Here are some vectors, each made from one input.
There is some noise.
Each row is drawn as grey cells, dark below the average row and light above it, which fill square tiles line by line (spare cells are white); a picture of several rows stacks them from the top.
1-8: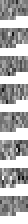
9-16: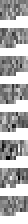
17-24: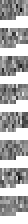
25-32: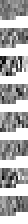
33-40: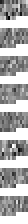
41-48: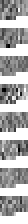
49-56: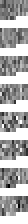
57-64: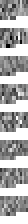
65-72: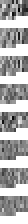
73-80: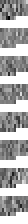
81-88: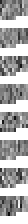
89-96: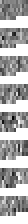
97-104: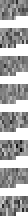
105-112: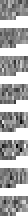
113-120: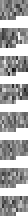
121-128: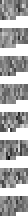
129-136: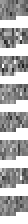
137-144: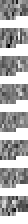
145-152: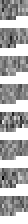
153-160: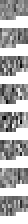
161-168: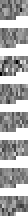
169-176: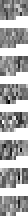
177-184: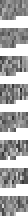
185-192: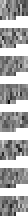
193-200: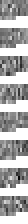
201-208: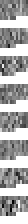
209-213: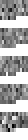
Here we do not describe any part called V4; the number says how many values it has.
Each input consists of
one of 12 labels, together with either a node of a 9-node tree and a value of V4, or three true/false values.
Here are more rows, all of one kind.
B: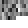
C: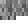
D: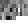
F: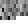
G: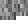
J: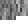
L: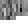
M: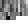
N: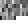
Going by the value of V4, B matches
D, J and N.
